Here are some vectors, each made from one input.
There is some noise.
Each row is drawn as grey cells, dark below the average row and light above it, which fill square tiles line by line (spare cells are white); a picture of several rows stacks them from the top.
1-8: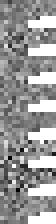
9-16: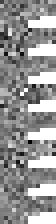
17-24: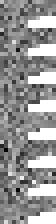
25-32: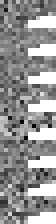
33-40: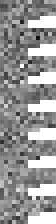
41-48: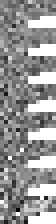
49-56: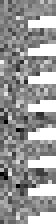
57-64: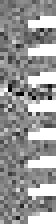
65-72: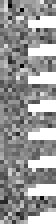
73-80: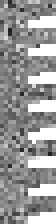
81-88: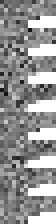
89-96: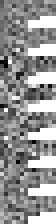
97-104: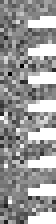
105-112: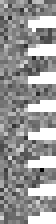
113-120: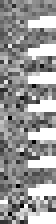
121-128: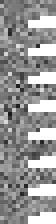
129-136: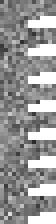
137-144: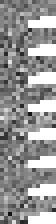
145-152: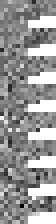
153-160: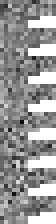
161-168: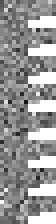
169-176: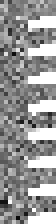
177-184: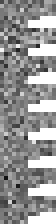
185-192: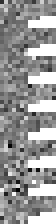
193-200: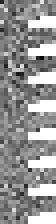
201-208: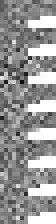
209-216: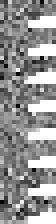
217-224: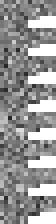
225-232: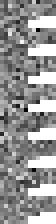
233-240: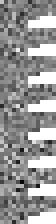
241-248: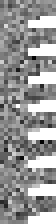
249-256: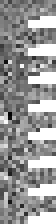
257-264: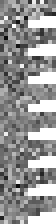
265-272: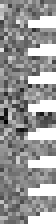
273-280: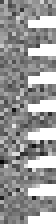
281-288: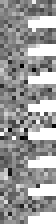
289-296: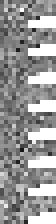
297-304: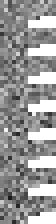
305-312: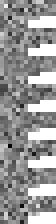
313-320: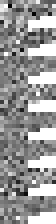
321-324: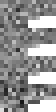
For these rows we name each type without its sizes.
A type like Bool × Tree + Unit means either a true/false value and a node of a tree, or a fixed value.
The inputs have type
Bool × Bool × Bool + Circle × (Tree + Unit).
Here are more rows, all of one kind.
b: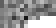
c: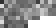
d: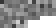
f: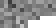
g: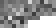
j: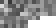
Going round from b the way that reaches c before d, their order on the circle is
b, g, f, c, d, j.
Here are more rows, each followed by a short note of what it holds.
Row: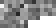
a point on a circle
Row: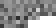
three true/false values
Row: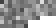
a point on a circle and a node of a tree
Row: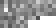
a point on a circle and a node of a tree
